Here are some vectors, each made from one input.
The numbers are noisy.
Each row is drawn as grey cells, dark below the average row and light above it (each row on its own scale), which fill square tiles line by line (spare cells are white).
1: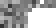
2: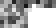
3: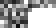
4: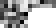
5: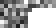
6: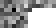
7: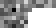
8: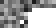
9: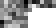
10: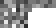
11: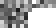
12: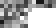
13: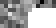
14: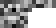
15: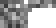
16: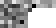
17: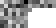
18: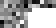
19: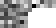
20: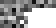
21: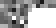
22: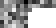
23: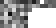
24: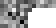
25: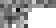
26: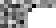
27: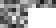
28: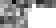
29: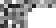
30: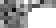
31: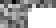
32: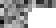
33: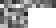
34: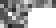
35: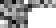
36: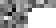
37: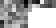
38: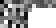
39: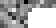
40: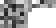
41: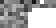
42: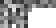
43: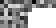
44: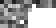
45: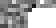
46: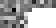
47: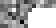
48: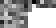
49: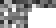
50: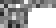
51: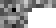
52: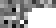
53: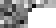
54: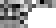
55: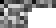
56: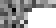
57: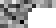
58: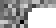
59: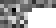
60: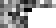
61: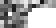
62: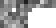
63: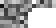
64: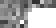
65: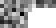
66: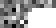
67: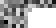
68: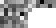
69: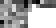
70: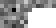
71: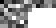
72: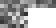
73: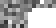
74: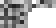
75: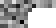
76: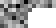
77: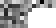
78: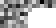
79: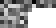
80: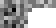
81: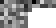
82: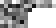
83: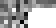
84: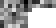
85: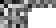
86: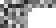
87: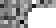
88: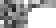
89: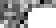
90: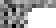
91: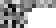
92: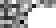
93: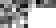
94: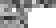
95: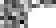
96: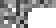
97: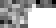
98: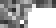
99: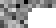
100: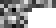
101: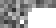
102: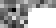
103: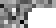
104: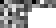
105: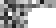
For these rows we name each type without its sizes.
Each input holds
a point on a line and three true/false values, together with either a fixed value, or a node of a tree.
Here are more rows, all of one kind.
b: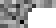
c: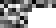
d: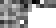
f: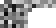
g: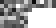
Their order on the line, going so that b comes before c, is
f, d, b, g, c.
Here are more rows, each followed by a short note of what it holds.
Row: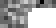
a point on a line, a node of a tree and three true/false values
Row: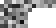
a point on a line and three true/false values
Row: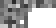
a point on a line, a node of a tree and three true/false values
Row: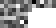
a point on a line and three true/false values
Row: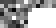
a point on a line, a node of a tree and three true/false values
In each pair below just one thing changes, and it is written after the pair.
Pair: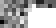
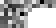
one of the three true/false values
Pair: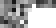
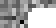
one of the three true/false values
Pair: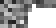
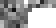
the place on the line
